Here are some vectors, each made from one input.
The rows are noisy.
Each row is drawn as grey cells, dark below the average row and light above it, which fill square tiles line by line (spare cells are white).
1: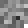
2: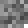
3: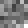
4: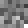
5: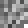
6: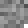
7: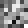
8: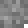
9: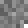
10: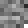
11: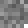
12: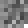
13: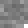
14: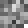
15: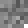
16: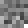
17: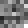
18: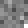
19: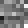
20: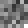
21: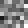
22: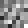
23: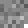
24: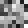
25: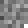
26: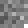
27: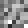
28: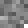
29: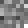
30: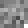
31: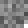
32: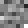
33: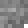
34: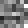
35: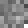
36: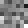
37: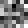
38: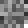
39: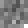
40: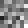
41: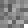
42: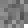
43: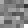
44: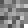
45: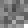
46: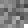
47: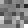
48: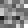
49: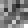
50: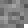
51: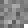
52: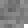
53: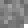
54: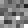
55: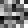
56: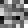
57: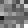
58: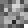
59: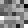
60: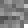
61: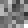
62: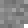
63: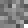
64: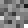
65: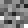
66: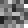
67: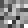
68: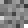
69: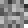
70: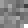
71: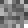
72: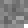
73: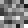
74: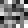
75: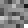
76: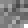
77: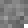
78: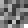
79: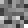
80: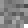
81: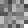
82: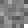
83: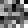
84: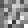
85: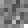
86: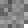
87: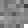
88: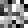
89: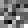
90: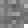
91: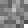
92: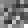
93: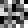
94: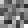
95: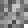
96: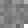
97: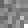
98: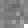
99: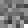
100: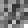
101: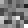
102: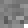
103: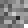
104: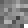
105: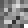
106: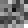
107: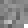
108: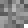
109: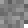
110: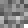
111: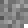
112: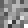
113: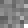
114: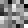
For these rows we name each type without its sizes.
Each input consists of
a point on a line, together with either a label, or four true/false values.
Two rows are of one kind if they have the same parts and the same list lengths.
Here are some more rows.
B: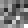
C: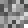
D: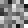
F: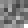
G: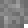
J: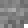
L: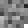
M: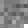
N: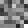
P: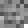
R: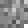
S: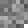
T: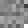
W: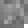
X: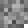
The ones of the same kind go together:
B, C, F, P
D, G, J, L, M, N, R, S, T, W, X

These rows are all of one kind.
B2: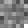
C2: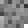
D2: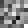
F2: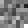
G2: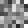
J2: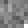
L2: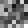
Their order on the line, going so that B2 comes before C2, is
D2, G2, L2, B2, F2, J2, C2.
